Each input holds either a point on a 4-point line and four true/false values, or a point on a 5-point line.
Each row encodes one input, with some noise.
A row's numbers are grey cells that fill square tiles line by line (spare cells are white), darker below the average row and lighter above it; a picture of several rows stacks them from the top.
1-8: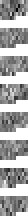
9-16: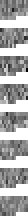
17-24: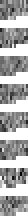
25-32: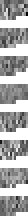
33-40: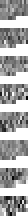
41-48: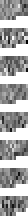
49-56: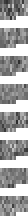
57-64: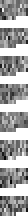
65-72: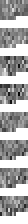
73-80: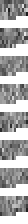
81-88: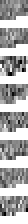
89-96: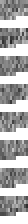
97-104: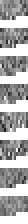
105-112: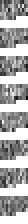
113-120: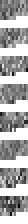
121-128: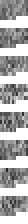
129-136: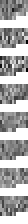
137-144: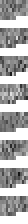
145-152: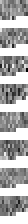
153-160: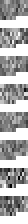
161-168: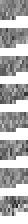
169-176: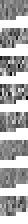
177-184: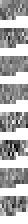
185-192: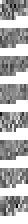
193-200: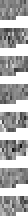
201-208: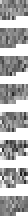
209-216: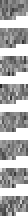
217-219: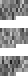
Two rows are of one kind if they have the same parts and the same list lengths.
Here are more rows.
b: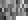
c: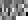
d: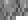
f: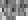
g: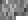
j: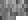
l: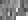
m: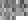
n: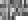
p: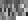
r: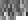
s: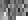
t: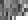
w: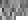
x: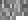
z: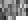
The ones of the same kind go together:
b, d, f, g, j, l, m, n, t, w, x, z
c, p, r, s

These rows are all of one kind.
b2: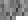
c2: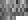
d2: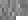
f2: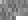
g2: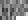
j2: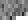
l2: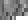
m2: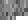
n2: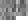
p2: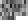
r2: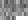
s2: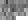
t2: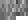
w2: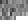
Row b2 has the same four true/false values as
d2, f2 and l2.
